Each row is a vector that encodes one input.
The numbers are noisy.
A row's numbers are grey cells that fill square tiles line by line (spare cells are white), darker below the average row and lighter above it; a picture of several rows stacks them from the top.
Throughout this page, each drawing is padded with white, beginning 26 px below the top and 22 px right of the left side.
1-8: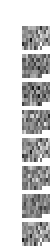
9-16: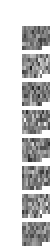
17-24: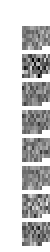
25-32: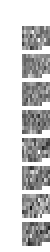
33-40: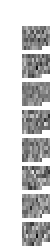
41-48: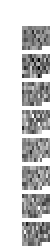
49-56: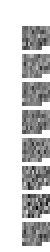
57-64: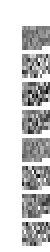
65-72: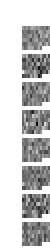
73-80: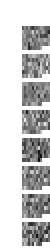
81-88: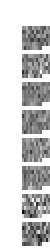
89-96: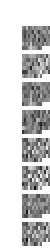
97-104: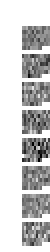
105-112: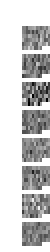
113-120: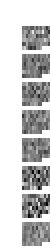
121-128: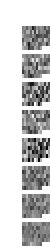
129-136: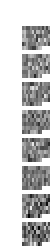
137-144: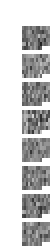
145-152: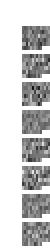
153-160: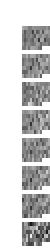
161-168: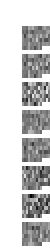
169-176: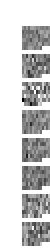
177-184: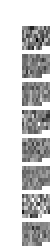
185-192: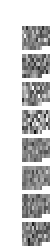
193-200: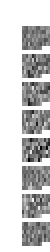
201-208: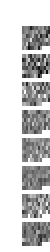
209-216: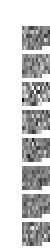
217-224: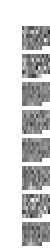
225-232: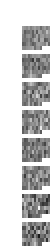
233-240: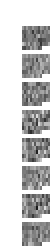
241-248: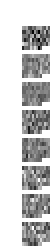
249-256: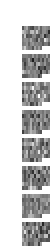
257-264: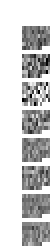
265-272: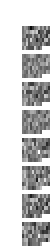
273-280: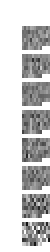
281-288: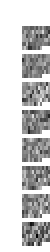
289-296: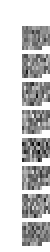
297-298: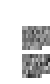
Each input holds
either a node of a 12-node tree, or a node of a 20-node tree.
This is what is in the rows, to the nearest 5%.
About 35% of them hold a node of a 12-node tree. The rest hold a node of a 20-node tree.
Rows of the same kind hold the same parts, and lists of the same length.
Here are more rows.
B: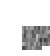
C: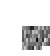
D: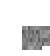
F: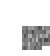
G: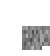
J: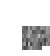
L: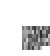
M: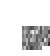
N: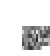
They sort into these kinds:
B, D, F, G, J
C, L, M, N

